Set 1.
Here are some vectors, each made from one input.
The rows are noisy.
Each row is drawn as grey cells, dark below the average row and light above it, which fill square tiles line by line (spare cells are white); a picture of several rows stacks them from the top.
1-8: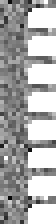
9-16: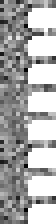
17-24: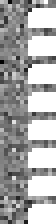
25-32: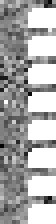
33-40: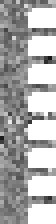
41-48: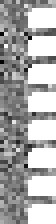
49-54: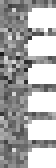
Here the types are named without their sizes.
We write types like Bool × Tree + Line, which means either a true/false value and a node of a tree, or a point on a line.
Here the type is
Bool × Bool × Bool + Tree.
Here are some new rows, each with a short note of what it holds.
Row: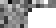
a node of a tree
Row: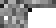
a node of a tree
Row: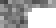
three true/false values
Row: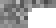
three true/false values
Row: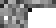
a node of a tree
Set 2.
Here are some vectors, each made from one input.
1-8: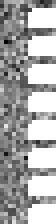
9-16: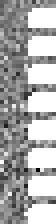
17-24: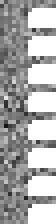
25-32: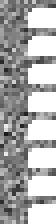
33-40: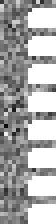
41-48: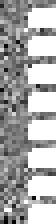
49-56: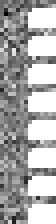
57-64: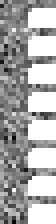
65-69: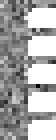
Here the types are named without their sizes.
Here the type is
Bool × (Circle + Unit).
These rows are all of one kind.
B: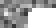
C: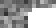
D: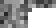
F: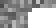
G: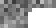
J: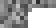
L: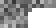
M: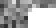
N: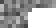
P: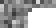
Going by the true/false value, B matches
G, J and L.
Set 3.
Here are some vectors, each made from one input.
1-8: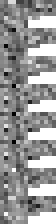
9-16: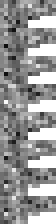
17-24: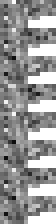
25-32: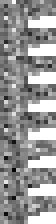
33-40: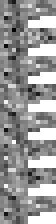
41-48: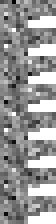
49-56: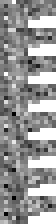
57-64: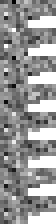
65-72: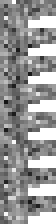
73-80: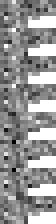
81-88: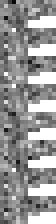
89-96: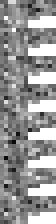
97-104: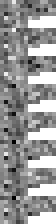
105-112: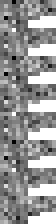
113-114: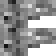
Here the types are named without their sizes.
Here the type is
Bool × Label.
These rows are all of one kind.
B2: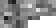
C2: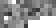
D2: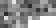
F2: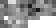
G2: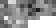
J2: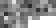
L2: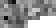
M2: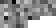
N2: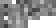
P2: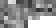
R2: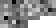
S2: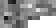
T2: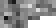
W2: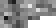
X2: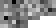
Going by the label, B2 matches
N2, S2, T2 and W2.
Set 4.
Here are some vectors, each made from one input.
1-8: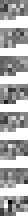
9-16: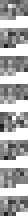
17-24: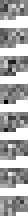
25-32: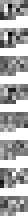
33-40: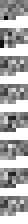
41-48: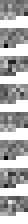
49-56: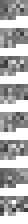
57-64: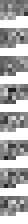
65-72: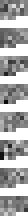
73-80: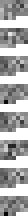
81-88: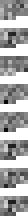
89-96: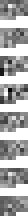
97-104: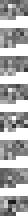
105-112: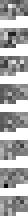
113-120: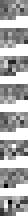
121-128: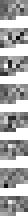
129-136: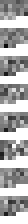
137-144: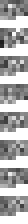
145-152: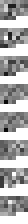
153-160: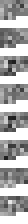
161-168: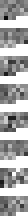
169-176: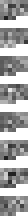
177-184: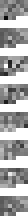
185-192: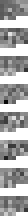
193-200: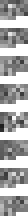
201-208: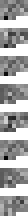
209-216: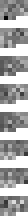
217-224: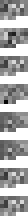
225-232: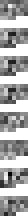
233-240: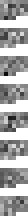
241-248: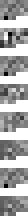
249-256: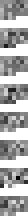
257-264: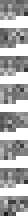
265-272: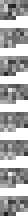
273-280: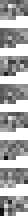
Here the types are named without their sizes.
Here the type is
Bool × Line.
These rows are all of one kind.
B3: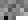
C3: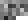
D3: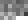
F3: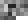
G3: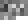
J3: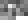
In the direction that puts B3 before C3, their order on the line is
G3, J3, D3, B3, C3, F3.
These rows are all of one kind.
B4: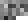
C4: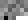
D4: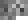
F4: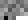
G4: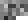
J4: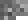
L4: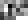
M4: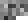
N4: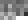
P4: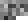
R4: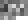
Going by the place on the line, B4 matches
G4, M4 and P4.
